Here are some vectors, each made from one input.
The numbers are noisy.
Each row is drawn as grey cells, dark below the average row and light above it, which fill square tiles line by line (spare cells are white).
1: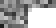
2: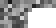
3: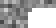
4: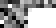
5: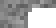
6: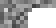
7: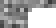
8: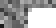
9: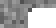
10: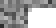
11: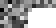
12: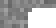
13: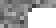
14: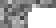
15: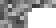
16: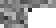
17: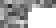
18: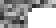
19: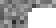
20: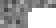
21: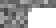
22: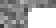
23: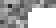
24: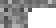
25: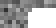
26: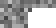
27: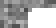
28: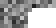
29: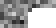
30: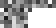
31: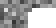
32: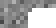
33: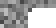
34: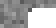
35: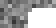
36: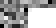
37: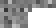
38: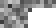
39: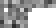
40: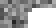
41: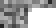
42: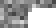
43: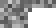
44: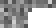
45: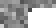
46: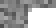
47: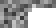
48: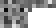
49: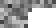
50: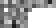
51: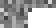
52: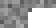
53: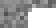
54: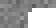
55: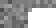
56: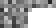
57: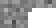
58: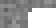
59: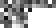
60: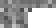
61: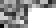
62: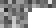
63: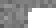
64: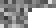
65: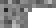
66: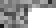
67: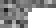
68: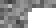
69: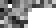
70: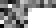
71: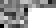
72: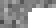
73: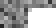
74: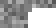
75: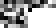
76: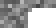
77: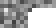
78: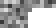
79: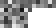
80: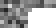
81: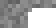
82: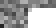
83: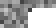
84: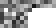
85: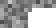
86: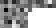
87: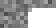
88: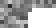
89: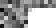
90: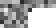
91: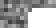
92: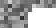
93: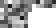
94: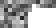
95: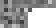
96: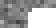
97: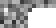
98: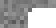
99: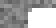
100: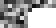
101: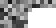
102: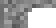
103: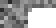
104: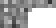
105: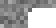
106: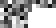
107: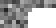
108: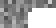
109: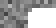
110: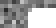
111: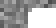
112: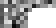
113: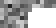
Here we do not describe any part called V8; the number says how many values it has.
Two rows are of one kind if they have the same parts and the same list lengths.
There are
2 kinds of row.
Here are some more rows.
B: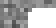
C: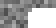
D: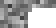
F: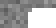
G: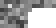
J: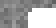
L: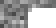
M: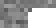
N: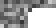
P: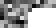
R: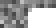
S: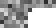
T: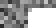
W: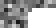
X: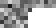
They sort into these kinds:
B, D, G, R, W, X
C, F, J, L, M, N, P, S, T

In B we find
a point on a 5-point line and a node of a 7-node tree.
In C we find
a node of a 7-node tree and a value of V8.
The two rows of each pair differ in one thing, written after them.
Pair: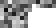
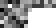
the place on the 5-point line
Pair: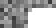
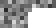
the node of the tree
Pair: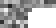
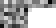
the node of the tree
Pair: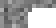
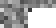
the place on the 5-point line
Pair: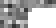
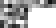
the place on the 5-point line
